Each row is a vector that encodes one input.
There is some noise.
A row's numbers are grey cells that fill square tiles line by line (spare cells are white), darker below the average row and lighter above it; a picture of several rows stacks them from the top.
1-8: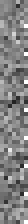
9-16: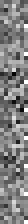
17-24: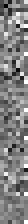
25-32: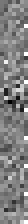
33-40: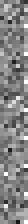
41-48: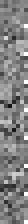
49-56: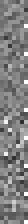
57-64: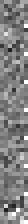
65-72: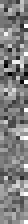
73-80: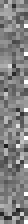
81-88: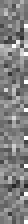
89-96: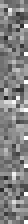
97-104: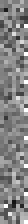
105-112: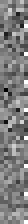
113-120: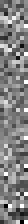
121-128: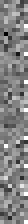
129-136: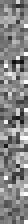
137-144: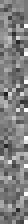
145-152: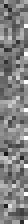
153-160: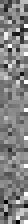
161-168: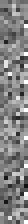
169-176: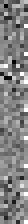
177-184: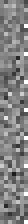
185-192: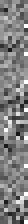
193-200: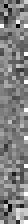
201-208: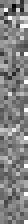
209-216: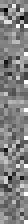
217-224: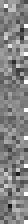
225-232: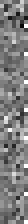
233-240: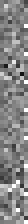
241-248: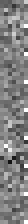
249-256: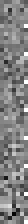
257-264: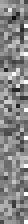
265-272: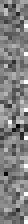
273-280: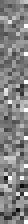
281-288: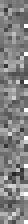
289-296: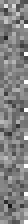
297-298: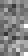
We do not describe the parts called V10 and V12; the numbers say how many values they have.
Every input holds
either a point on a 9-point line and a value of V10, or four true/false values and a value of V12.
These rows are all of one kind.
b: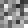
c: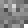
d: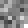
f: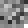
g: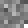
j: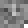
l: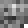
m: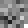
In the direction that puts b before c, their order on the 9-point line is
l, g, f, j, b, m, d, c.
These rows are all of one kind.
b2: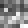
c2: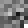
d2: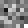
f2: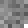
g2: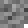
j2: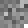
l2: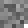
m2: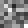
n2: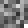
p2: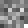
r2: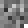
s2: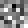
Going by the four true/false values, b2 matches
m2, p2 and s2.
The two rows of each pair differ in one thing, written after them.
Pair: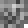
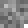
the value of V10
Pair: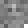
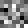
the value of V10
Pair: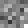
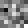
the place on the 9-point line
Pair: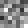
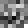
the value of V10
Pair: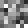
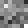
the value of V10
